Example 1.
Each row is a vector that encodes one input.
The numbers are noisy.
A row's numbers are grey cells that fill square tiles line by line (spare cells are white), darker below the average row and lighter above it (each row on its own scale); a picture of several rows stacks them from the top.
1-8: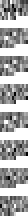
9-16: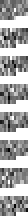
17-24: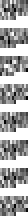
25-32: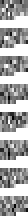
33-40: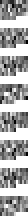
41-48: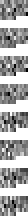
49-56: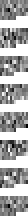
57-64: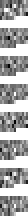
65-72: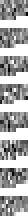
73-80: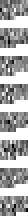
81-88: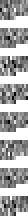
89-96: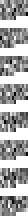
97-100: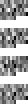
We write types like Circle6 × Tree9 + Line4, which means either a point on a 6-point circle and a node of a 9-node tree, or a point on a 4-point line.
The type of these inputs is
Bool × Bool × Bool + Unit.
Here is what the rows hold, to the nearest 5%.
About 5% of them hold a fixed value. The rest hold three true/false values.
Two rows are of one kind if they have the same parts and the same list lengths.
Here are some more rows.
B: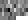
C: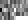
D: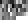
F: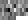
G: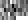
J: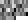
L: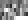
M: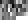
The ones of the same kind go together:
B, C, F, G, J, L
D, M

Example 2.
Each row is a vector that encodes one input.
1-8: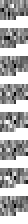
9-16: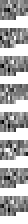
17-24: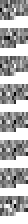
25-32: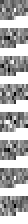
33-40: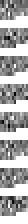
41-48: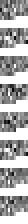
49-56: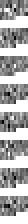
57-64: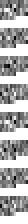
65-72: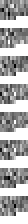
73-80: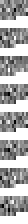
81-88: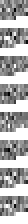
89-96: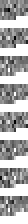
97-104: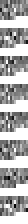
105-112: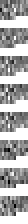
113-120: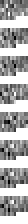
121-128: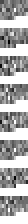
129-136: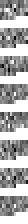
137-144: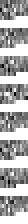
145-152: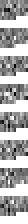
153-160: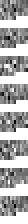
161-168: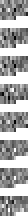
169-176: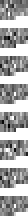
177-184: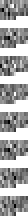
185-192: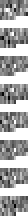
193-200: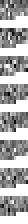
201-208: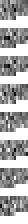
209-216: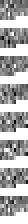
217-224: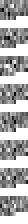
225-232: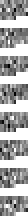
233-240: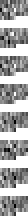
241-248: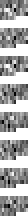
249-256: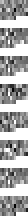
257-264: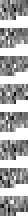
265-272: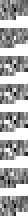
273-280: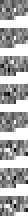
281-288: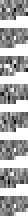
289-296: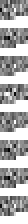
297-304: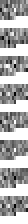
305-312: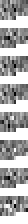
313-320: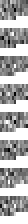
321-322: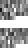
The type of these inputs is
Bool × Bool × Bool + Unit.
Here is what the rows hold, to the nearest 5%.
A few of them hold a fixed value. The rest hold three true/false values.
